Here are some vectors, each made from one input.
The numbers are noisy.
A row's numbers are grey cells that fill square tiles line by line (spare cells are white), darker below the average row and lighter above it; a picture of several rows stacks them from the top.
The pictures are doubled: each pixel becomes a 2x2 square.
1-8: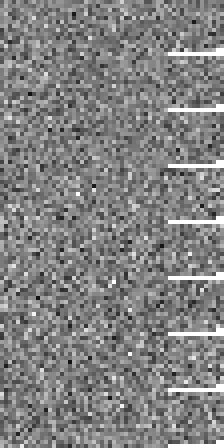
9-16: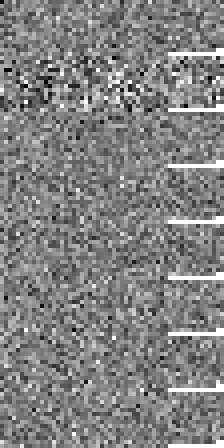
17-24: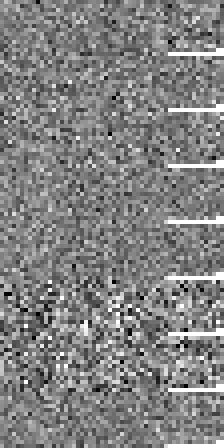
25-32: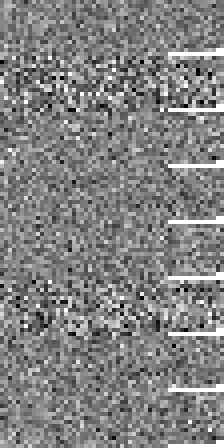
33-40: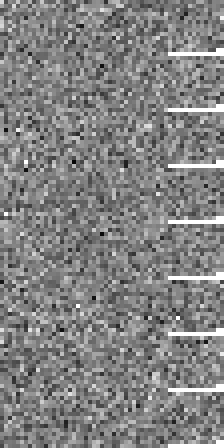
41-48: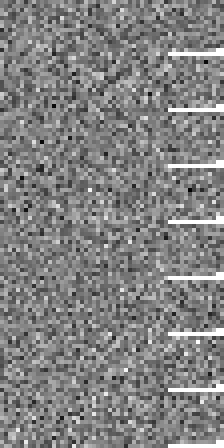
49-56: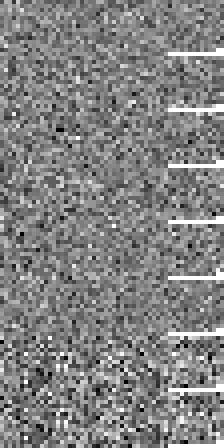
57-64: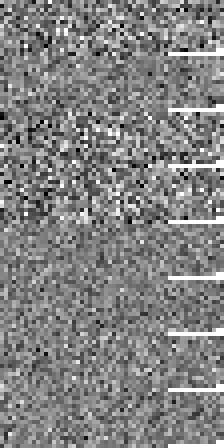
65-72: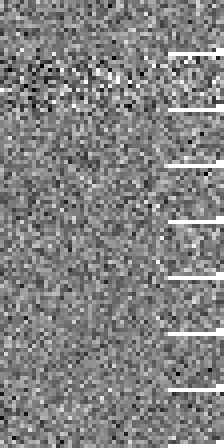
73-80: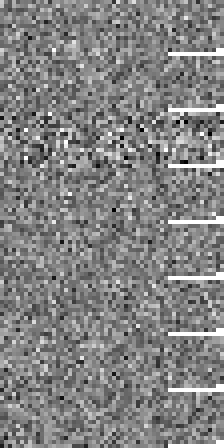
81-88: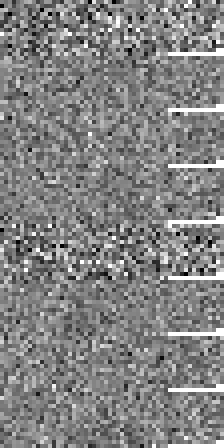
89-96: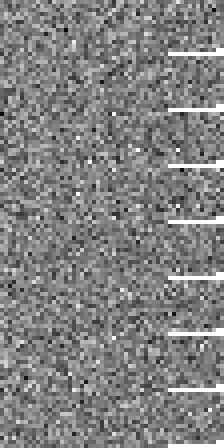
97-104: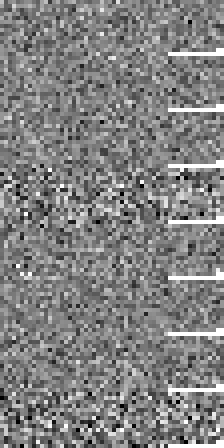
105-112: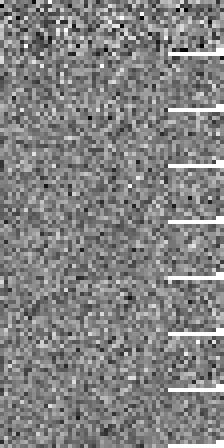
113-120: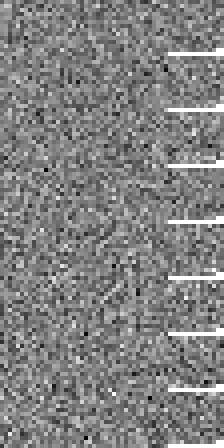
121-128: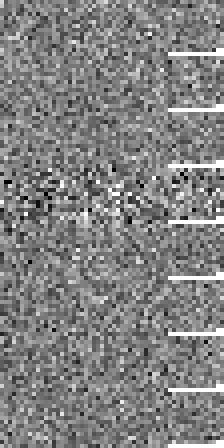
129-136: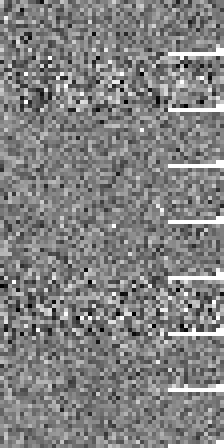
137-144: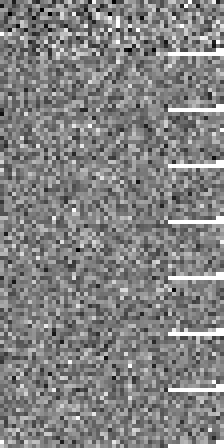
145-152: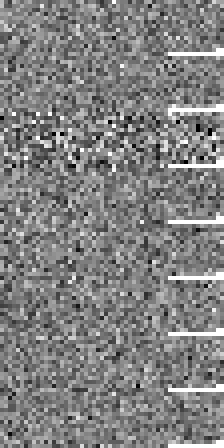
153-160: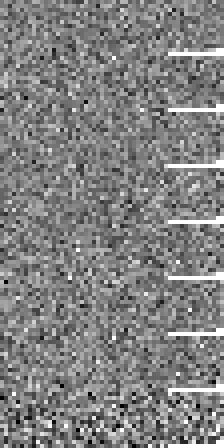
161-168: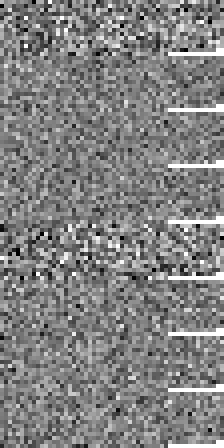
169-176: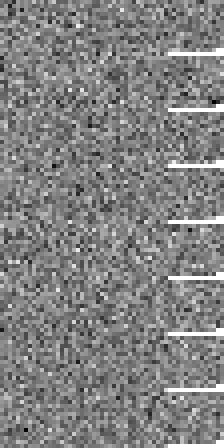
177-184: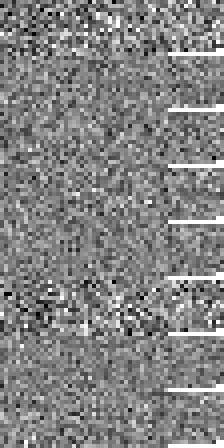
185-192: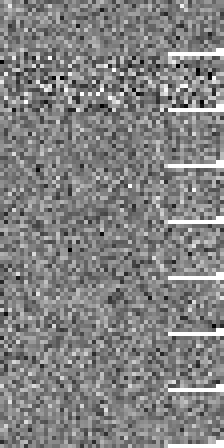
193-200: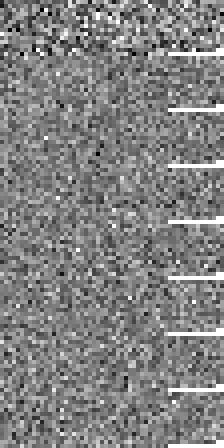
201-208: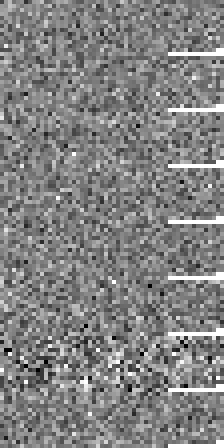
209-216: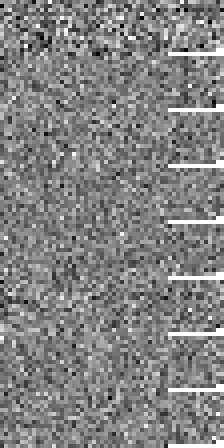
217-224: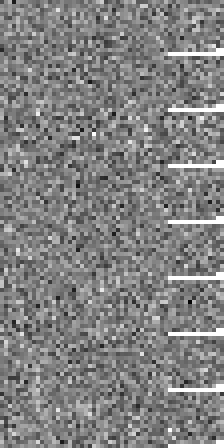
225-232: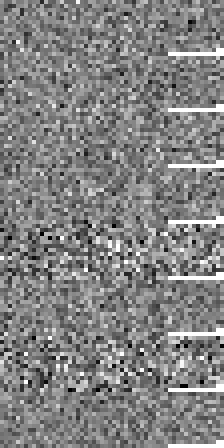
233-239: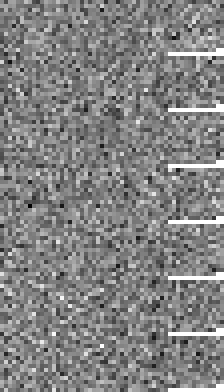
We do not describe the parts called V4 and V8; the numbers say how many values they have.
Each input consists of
either a point on a 6-point circle, or a point on a 7-point line and a value of V8, or a node of a 9-node tree and a value of V4.
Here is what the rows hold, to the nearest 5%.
About 15% of them hold a point on a 6-point circle. About 40% of them hold a point on a 7-point line and a value of V8. The rest hold a node of a 9-node tree and a value of V4.
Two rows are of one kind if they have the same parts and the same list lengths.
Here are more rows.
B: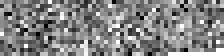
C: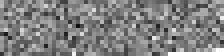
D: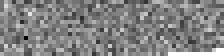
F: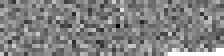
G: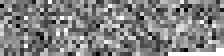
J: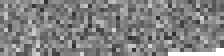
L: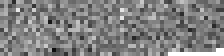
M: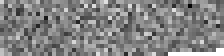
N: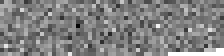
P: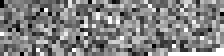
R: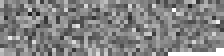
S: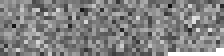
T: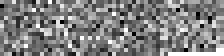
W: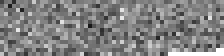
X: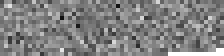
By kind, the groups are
B, G, P, T
C, M, R
D, F, J, L, N, S, W, X

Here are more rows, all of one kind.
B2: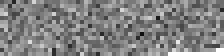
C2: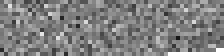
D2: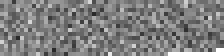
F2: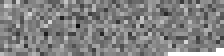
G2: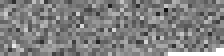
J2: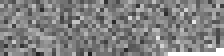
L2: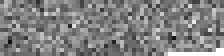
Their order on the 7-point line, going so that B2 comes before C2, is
B2, D2, G2, F2, C2, J2, L2.
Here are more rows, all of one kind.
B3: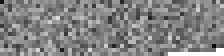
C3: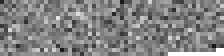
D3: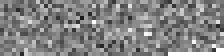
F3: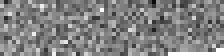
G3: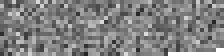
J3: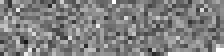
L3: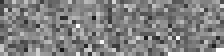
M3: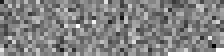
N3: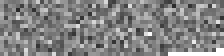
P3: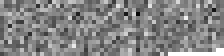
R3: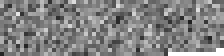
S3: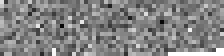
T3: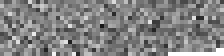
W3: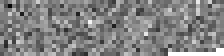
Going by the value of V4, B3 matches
C3, L3 and M3.
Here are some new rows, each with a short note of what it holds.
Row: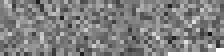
a point on a 7-point line and a value of V8
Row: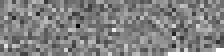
a point on a 7-point line and a value of V8
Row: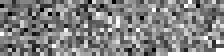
a point on a 6-point circle
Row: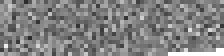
a point on a 7-point line and a value of V8
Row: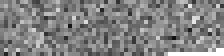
a point on a 7-point line and a value of V8
